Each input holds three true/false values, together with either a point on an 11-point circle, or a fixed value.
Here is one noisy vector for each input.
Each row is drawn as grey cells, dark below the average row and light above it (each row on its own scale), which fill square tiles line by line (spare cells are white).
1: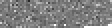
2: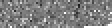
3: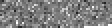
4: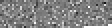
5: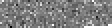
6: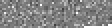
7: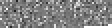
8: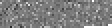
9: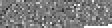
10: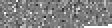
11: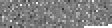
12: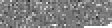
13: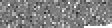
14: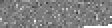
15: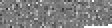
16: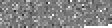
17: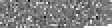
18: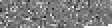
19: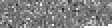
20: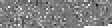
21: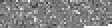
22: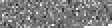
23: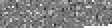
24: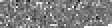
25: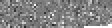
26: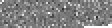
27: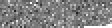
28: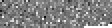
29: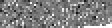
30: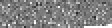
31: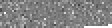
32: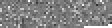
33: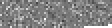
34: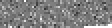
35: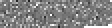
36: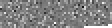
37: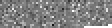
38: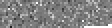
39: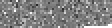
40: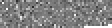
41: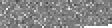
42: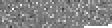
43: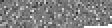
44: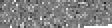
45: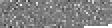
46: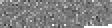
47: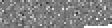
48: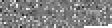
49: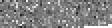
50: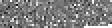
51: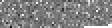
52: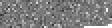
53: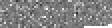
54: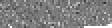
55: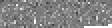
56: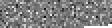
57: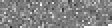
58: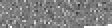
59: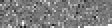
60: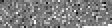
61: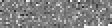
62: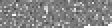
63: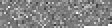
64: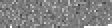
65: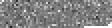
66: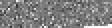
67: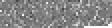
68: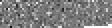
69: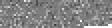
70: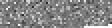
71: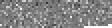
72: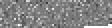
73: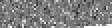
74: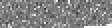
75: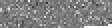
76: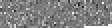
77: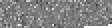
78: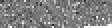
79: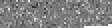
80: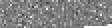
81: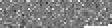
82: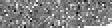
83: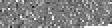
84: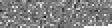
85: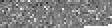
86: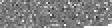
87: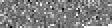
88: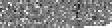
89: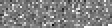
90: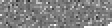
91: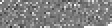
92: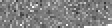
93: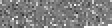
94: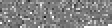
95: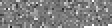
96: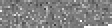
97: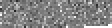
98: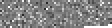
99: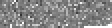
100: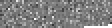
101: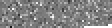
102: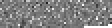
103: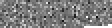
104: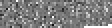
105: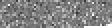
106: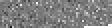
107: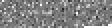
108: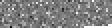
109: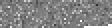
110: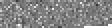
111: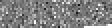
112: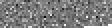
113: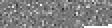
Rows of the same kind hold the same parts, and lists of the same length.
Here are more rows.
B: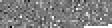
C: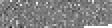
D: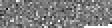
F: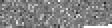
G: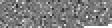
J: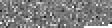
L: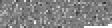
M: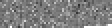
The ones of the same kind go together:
B, C, D, G, J
F, L, M

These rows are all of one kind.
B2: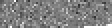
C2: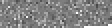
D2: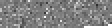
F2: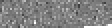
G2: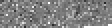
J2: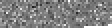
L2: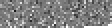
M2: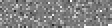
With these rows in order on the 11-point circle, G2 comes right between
B2 and L2.
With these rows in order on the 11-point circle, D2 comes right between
C2 and J2.
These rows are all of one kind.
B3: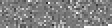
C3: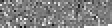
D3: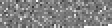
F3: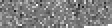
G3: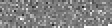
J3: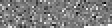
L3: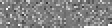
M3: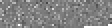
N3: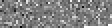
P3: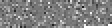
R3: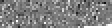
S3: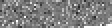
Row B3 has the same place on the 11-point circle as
D3 and L3.
